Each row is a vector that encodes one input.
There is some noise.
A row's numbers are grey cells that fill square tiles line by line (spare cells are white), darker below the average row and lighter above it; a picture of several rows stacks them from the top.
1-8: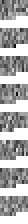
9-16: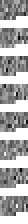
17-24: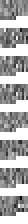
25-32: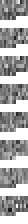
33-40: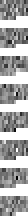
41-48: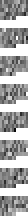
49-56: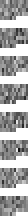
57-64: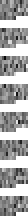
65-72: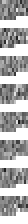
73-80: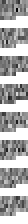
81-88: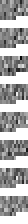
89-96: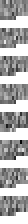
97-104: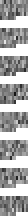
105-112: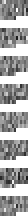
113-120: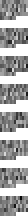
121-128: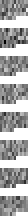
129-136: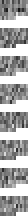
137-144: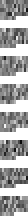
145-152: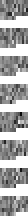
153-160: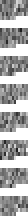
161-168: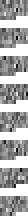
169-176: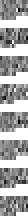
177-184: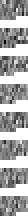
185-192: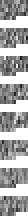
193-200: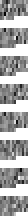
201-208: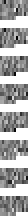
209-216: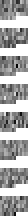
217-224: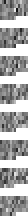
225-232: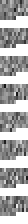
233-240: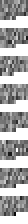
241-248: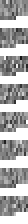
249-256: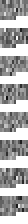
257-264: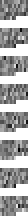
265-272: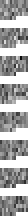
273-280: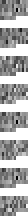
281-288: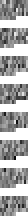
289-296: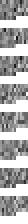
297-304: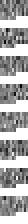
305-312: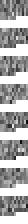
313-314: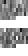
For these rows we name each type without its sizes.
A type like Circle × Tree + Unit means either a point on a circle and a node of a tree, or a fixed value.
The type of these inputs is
Bool × Bool × Bool × Bool × Circle.
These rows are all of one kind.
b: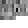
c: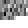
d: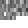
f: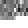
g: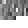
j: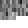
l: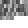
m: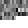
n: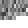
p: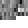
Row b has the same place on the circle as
m and p.
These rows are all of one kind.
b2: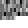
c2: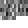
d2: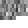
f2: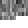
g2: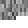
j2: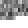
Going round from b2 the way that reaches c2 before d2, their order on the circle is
b2, c2, j2, f2, d2, g2.
